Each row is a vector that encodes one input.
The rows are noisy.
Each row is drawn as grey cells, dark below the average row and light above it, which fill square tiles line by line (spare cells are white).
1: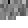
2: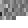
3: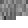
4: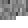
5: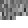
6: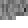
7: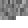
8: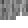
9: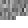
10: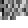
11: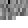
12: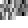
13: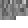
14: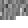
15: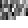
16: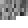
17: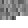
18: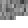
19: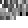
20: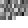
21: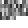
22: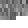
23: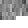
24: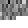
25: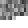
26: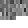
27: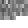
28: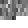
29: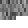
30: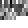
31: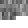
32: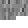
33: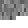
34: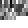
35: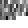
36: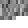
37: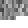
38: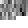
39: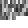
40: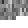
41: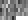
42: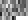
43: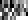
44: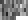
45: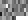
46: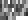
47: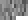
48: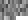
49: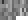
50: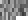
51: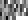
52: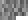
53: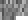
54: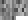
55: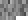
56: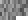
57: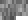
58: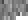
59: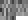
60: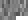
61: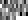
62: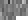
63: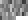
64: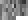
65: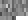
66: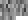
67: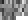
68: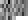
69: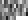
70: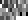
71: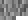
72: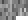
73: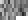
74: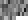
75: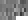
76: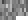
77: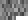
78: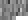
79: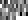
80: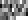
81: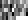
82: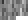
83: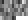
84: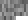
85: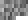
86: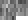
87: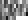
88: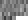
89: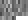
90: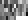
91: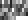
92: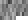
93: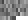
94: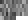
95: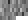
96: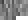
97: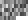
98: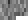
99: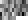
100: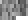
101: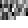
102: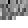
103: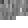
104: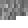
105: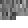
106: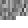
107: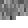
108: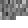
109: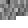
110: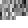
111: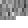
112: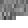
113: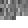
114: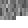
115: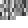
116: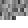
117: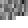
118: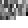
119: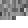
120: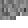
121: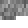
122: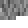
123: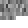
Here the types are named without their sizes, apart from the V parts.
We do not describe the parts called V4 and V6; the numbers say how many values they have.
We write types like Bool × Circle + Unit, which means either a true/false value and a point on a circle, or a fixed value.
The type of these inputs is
(Bool × Bool × Bool + V4) × V6 + Line.
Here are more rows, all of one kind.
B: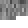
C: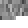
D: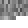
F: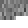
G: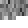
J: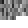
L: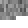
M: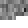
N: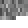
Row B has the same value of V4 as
C and L.
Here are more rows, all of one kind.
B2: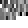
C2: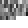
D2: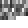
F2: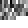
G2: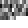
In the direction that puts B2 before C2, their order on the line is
B2, C2, G2, D2, F2.
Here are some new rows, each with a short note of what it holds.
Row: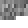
three true/false values and a value of V6
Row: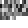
a point on a line
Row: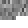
three true/false values and a value of V6
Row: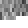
a value of V4 and a value of V6
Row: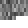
three true/false values and a value of V6
